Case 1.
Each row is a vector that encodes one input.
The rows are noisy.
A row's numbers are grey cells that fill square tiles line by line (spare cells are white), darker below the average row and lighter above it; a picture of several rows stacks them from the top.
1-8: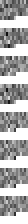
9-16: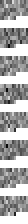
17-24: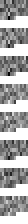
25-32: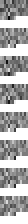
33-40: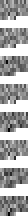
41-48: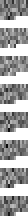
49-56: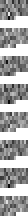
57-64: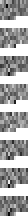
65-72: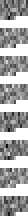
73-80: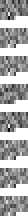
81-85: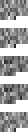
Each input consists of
either a point on a 10-point line, or a point on an 11-point line.
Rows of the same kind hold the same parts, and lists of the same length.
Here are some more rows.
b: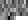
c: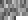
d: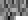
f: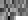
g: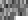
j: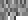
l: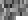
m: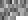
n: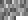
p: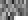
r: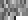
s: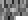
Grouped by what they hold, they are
b, d, f, g, l, p, s
c, j, m, n, r

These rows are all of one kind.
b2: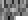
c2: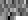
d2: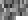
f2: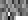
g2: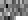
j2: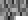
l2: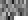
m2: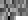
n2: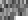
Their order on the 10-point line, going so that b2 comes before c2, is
g2, n2, d2, b2, j2, c2, m2, f2, l2.
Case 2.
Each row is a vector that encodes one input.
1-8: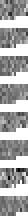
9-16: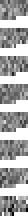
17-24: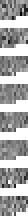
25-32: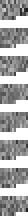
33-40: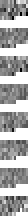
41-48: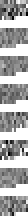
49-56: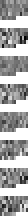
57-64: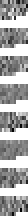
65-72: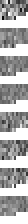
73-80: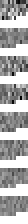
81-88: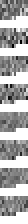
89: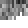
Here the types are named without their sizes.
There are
2 kinds of row.
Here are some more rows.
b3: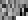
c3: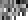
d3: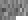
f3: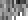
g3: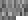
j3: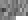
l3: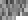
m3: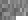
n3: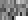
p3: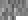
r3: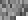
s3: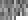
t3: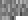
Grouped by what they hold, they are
b3, c3, f3, l3, p3, r3, s3, t3
d3, g3, j3, m3, n3

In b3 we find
a point on a circle.
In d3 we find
a point on each of two lines.
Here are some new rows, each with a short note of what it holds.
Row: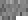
a point on each of two lines
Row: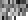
a point on a circle
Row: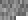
a point on a circle
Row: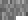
a point on each of two lines
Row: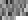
a point on a circle
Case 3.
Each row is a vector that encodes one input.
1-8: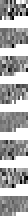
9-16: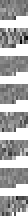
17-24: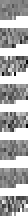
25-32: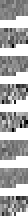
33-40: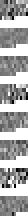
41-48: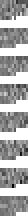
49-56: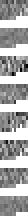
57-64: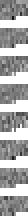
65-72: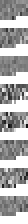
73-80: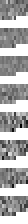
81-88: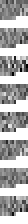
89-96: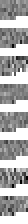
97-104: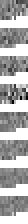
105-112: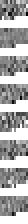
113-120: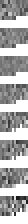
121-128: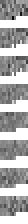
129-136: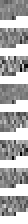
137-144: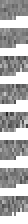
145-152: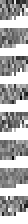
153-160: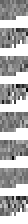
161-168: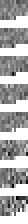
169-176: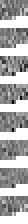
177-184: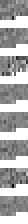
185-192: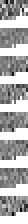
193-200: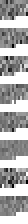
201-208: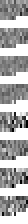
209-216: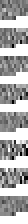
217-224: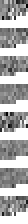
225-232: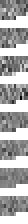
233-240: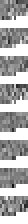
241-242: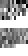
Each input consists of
either a point on a 9-point circle, or a point on an 11-point circle.
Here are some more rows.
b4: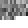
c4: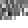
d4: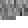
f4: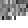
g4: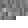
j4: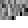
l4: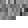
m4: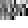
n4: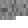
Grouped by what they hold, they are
b4, c4, d4, f4, l4, m4, n4
g4, j4

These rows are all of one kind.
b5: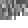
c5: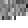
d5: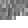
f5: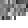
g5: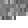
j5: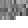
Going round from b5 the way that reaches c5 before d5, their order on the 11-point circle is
b5, c5, d5, g5, f5, j5.
